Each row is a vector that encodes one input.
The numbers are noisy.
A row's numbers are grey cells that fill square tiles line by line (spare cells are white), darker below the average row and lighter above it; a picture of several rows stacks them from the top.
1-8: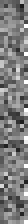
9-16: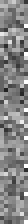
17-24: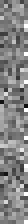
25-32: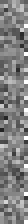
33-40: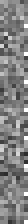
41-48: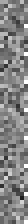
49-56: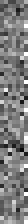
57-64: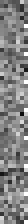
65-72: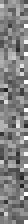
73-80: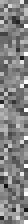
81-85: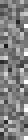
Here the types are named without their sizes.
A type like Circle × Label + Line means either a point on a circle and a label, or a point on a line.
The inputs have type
Bool × Circle.
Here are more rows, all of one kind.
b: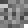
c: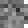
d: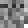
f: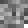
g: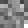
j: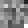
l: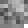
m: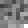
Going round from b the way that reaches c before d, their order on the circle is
b, c, g, m, l, d, j, f.
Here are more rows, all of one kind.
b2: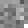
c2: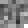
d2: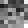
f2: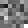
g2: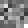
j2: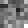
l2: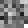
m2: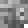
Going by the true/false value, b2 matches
g2 and m2.
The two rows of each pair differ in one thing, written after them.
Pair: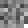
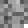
the true/false value
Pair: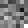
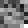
the place on the circle
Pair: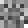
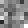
the true/false value
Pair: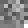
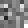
the place on the circle
